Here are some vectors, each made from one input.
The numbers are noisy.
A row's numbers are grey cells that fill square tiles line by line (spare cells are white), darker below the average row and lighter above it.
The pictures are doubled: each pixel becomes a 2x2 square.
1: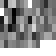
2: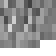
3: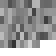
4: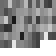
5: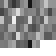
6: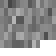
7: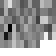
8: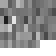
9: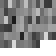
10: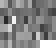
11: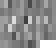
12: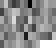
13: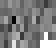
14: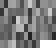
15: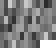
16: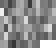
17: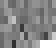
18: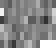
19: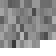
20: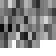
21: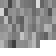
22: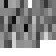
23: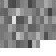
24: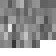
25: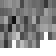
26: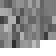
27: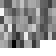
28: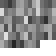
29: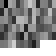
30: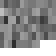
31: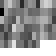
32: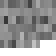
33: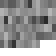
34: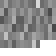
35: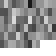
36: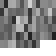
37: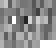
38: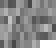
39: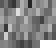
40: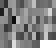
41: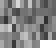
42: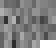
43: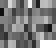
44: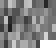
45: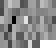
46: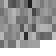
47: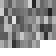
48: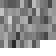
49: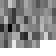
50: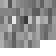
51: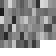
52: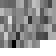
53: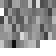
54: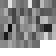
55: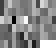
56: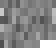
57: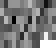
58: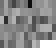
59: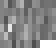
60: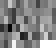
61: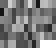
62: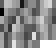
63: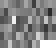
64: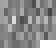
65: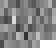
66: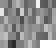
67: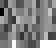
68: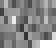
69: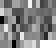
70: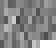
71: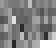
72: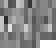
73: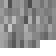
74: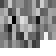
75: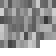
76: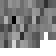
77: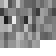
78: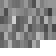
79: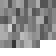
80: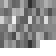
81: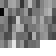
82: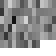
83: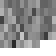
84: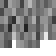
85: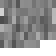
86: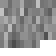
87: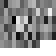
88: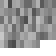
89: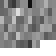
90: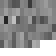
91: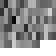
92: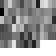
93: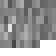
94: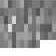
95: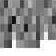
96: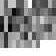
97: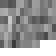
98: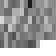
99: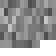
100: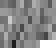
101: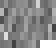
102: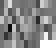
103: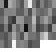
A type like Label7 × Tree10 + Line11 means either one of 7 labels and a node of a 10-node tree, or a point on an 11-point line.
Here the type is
Line9 + Line12.
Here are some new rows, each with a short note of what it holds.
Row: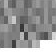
a point on a 12-point line
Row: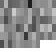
a point on a 12-point line
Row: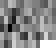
a point on a 9-point line
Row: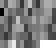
a point on a 9-point line
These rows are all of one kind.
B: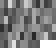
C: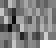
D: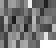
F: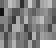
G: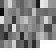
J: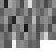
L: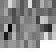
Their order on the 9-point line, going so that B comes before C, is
L, G, F, J, D, B, C.
